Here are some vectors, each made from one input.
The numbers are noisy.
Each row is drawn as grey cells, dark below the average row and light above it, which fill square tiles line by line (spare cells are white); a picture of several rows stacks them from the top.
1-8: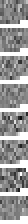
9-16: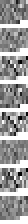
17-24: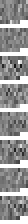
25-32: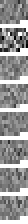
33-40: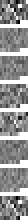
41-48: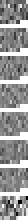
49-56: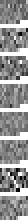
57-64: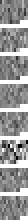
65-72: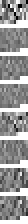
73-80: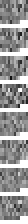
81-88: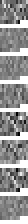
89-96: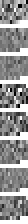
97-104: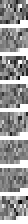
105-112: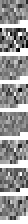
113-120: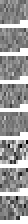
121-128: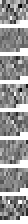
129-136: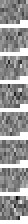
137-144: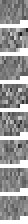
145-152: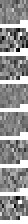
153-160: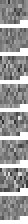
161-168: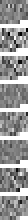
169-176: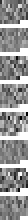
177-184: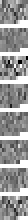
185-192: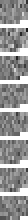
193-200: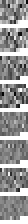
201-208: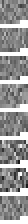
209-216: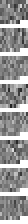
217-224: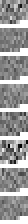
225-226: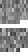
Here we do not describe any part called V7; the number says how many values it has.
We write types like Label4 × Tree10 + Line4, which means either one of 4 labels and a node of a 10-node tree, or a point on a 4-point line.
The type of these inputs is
Bool × Line8 + Line4 × Line4 × List2(V7).
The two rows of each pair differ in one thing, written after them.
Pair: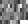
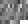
the value of V7 in item 2 of the list
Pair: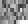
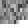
the value of V7 in item 2 of the list
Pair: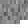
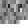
the value of V7 in item 1 of the list
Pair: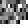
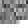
the value of V7 in item 1 of the list
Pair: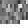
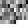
the place on one of the two 4-point lines
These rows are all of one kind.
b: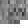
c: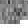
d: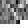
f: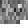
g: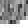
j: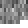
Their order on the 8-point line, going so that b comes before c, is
b, d, g, c, j, f.
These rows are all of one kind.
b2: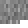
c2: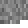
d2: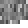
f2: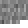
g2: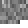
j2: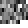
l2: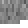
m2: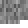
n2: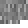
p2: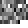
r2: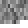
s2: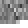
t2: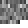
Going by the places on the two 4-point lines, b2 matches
f2 and n2.
